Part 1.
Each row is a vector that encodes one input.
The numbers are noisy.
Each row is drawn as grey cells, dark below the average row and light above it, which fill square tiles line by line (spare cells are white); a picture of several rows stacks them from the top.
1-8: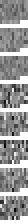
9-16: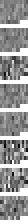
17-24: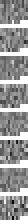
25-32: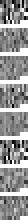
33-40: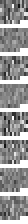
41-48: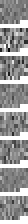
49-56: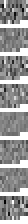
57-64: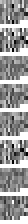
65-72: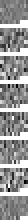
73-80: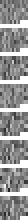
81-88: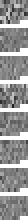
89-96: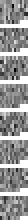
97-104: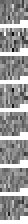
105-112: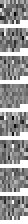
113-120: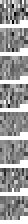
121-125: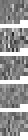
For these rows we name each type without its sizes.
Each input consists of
a list of points on a circle.
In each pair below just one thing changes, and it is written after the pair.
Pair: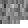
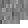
the place on the circle in item 1 of the list
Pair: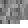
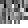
the place on the circle in item 2 of the list
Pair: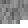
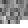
the place on the circle in item 1 of the list
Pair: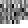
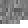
the place on the circle in item 2 of the list
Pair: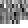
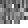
the place on the circle in item 1 of the list
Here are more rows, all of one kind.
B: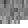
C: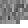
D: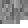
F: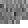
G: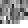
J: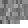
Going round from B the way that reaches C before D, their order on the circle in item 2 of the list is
B, C, F, G, D, J.
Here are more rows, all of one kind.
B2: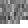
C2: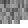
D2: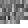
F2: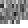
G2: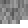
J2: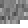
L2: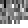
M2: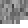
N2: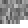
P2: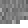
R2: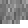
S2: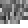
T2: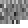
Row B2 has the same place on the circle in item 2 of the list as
F2 and M2.
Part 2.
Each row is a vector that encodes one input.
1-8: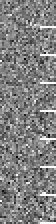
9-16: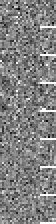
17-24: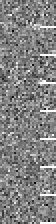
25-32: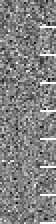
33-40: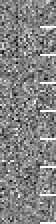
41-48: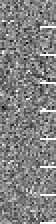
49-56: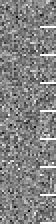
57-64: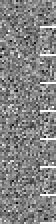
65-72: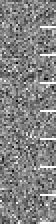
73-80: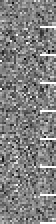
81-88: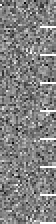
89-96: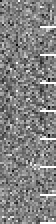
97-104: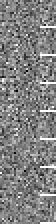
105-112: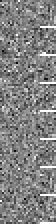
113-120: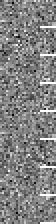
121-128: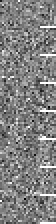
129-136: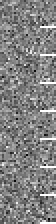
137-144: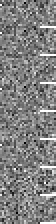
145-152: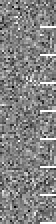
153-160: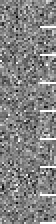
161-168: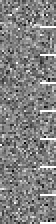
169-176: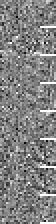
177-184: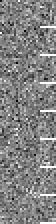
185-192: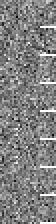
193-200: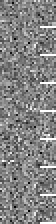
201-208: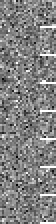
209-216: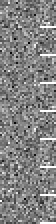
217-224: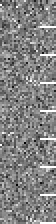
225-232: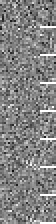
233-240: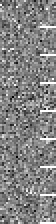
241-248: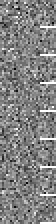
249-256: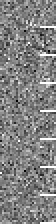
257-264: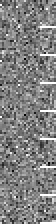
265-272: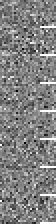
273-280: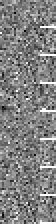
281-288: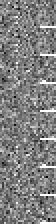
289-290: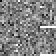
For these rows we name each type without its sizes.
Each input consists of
either a label, or three true/false values.
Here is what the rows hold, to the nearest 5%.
About 55% of them hold a label. The rest hold three true/false values.
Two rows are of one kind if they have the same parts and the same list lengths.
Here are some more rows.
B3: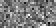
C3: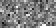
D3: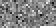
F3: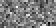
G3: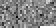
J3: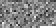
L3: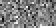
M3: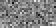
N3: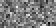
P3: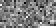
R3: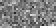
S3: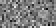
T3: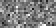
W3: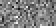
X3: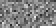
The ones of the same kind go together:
B3, C3, F3, L3, N3, P3, S3, T3, W3
D3, G3, J3, M3, R3, X3

